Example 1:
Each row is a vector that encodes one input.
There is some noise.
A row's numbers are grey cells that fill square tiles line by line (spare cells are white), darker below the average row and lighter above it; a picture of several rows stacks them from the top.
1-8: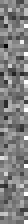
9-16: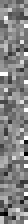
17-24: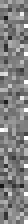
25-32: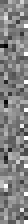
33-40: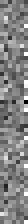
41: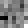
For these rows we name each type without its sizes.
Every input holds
a point on a line and a true/false value.
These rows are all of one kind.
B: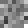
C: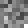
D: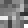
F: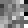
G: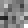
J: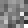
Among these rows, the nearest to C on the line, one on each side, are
D and G.
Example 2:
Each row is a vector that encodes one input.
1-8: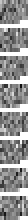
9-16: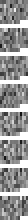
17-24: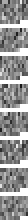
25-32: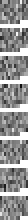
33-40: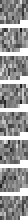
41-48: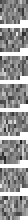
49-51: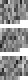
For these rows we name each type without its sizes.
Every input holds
a point on a circle and a point on a line.
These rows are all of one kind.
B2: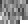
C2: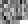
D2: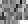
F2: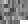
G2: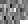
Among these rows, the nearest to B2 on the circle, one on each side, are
F2 and G2.
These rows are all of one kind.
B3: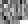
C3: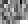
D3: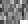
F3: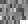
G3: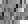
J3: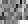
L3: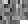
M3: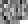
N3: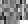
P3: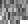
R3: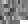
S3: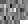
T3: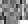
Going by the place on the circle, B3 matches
C3 and M3.
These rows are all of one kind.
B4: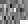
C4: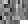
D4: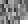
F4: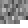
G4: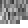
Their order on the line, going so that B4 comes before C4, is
B4, G4, F4, D4, C4.
